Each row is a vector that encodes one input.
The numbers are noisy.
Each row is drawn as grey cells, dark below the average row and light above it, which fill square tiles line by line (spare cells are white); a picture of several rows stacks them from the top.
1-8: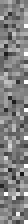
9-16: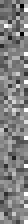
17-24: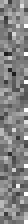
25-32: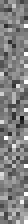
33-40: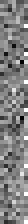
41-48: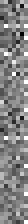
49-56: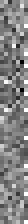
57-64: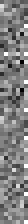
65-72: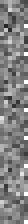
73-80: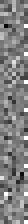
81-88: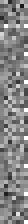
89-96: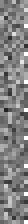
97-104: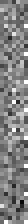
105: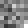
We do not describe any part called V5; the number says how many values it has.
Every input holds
a value of V5, together with a list of up to three points on a 4-point line.
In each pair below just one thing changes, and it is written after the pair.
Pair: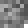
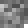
the place on the 4-point line in item 1 of the list
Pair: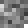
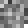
the value of V5
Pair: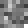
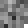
the place on the 4-point line in item 1 of the list
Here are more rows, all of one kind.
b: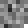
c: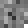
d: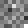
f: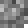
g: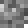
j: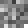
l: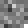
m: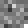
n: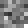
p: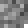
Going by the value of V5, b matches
d, l and m.
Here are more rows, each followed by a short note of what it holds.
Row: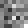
a value of V5, together with a list of one item
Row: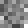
a value of V5, together with a list of one item
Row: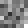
a value of V5, together with a list of one item
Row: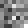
a value of V5, together with a list of one item
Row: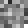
a value of V5, together with a list of three items
